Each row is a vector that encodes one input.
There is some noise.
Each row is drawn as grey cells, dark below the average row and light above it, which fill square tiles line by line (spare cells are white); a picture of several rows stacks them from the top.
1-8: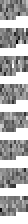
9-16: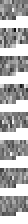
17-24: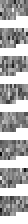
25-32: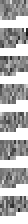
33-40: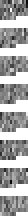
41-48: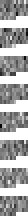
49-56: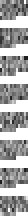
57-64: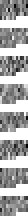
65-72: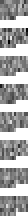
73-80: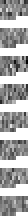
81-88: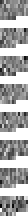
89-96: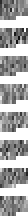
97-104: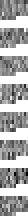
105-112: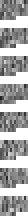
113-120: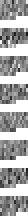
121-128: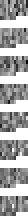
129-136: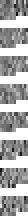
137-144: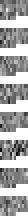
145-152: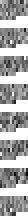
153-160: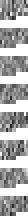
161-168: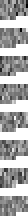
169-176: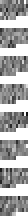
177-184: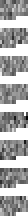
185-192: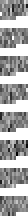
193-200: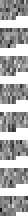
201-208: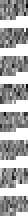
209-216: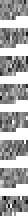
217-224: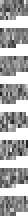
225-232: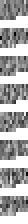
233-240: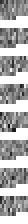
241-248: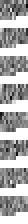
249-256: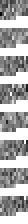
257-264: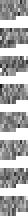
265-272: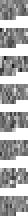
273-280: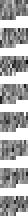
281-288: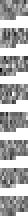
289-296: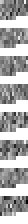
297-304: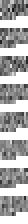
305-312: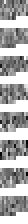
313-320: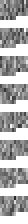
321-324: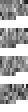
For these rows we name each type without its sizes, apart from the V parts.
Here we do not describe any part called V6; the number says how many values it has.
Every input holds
a point on a line, together with either a point on a line, or a list of values of V6.
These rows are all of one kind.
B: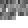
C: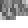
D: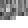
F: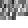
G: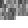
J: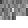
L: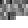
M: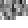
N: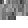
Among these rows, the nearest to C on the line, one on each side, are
F and J.
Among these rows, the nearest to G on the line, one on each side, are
L and N.
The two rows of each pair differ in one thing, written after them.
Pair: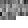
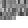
the value of V6 in item 2 of the list
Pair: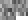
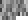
the place on the line
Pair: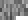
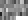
the place on the line
